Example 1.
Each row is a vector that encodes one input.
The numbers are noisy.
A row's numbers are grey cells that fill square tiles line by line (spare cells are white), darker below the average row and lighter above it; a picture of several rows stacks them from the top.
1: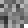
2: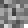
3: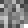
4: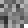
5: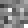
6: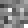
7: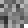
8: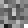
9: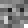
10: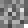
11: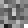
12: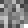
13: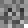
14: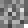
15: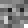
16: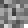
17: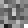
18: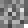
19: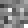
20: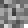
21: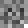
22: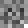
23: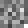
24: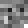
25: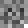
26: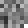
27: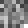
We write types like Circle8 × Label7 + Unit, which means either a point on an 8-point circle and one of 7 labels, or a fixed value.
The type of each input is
Bool × Bool × Bool.
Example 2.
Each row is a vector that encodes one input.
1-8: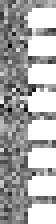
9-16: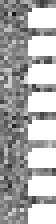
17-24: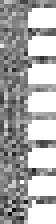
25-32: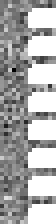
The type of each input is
Tree7.
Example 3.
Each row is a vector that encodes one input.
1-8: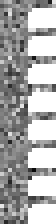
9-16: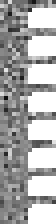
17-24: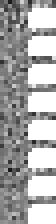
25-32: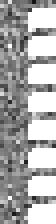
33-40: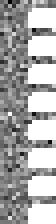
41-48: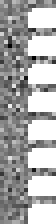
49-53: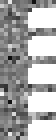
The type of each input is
Circle9 + Unit.
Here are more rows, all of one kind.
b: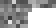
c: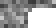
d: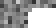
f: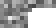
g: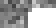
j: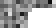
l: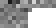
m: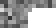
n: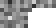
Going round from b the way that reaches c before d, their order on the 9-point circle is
b, m, j, c, d, g, l, n, f.
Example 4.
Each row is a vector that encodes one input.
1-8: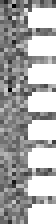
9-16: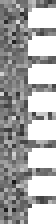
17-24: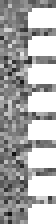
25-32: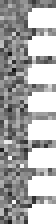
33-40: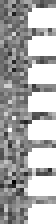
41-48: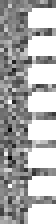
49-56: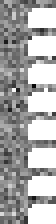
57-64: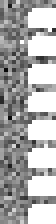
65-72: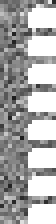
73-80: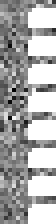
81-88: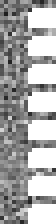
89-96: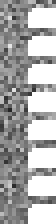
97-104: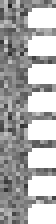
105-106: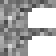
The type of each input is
Tree10.
